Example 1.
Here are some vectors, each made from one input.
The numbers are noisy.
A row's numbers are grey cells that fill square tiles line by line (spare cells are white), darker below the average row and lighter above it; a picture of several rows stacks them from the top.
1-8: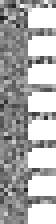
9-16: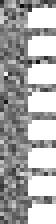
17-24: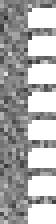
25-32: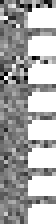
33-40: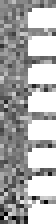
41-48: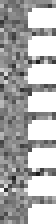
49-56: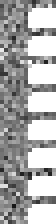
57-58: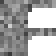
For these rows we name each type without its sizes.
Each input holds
four true/false values.
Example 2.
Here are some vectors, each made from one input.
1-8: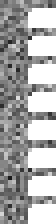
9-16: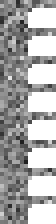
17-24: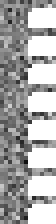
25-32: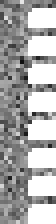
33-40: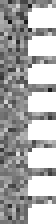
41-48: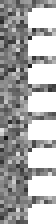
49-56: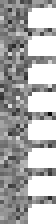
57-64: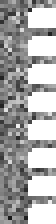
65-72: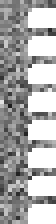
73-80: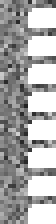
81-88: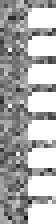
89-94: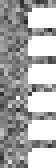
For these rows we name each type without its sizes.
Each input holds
a point on a circle.
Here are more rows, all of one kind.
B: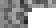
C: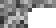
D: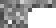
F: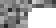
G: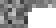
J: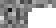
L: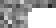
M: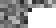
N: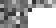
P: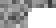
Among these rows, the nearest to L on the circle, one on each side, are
D and P.
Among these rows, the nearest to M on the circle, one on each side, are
B and N.
